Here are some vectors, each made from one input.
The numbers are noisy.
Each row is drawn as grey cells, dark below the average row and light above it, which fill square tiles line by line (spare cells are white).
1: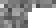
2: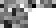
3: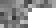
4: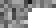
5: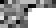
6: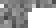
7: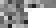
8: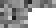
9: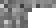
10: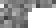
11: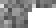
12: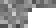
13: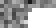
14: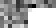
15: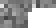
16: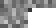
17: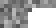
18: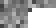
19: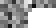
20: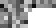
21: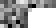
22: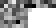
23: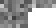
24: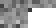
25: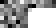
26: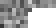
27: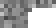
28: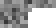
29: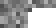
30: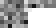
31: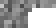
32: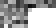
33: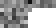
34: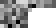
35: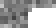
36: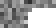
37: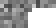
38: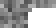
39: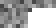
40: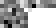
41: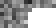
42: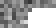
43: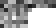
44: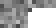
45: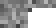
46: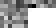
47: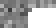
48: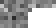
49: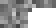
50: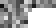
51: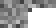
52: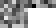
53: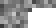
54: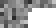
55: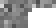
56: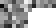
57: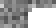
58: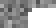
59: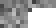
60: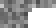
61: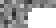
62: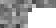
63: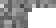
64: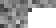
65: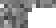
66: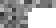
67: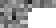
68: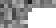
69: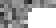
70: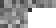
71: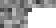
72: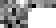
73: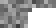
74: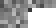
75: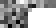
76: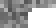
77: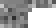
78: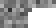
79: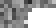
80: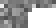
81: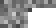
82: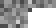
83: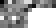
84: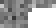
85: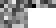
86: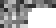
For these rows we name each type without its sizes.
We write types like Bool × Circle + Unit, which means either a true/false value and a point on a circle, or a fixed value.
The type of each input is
(Bool × Bool × Bool + Line) × Line.
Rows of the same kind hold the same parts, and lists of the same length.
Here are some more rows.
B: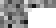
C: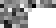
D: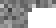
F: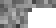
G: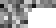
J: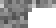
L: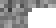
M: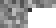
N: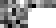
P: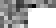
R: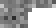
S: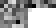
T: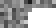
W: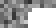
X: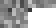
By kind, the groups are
B, C, G, N, P, S
D, F, J, L, M, R, T, W, X

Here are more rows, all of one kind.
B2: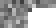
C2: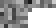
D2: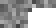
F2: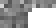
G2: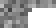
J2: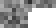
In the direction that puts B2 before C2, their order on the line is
D2, B2, G2, F2, J2, C2.
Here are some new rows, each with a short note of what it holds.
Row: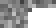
a point on a line and three true/false values
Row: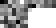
a point on each of two lines
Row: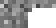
a point on a line and three true/false values
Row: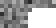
a point on a line and three true/false values
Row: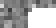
a point on a line and three true/false values
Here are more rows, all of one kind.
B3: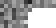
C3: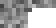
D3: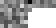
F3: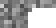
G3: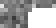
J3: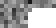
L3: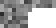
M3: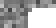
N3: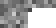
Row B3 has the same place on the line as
D3 and J3.
